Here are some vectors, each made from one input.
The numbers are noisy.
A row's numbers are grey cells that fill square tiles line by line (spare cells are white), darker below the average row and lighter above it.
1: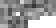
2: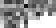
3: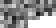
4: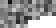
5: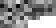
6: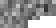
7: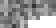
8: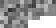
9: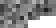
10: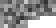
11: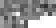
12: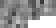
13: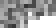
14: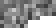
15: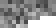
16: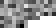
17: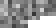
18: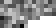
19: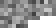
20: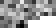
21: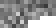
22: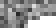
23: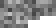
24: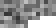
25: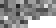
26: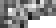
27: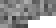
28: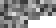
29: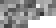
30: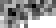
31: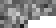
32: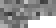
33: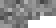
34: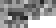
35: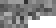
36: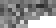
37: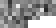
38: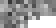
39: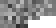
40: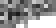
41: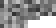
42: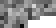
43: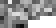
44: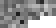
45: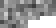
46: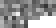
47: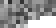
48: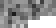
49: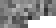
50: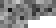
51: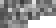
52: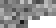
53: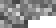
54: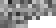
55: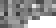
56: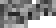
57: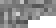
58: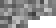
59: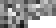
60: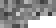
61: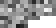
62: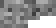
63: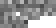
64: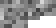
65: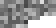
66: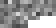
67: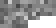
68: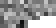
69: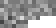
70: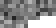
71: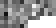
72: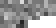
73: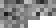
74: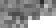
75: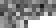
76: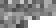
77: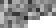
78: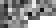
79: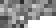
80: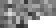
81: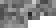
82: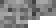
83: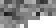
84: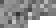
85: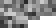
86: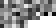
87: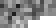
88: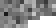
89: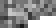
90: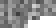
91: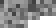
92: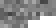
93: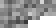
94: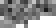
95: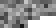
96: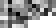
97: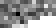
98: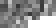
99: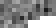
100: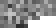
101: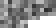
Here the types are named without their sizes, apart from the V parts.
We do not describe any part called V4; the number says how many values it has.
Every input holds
a point on a circle and a value of V4, together with either a point on a circle, or a fixed value.
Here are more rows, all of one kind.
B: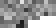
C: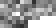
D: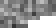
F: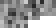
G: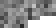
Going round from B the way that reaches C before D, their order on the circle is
B, G, C, D, F.
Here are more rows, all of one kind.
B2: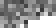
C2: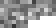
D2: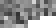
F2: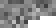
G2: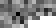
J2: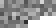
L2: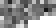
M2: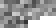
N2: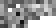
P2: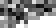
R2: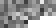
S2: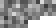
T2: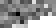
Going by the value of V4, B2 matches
N2 and T2.
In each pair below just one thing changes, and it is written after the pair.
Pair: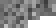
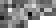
the value of V4
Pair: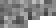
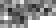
the place on the circle
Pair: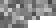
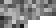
the value of V4
